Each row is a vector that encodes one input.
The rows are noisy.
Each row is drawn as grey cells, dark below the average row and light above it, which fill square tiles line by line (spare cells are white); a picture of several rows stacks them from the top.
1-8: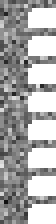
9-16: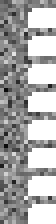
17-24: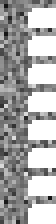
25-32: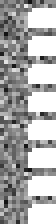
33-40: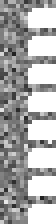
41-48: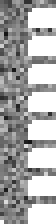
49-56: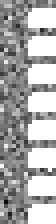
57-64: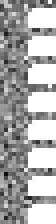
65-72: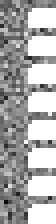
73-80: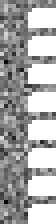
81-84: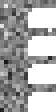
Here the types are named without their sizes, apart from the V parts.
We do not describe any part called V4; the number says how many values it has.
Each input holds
a point on a line, together with either a point on a line, or a value of V4.
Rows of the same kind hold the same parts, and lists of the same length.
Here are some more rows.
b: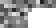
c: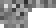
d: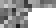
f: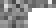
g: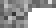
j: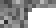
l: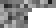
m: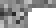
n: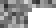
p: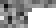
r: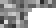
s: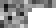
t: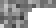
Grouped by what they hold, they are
b, c, d, f, g, m, r, t
j, l, n, p, s

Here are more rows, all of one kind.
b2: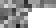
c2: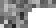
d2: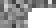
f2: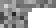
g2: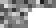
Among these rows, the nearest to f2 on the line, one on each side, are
b2 and d2.
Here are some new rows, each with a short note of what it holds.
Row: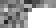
a point on each of two lines
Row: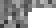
a point on each of two lines
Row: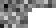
a point on each of two lines
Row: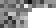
a point on each of two lines
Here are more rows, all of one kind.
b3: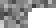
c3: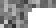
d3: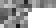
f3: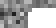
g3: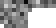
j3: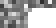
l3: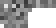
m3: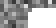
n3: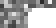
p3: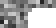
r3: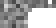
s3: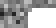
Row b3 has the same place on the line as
l3 and r3.
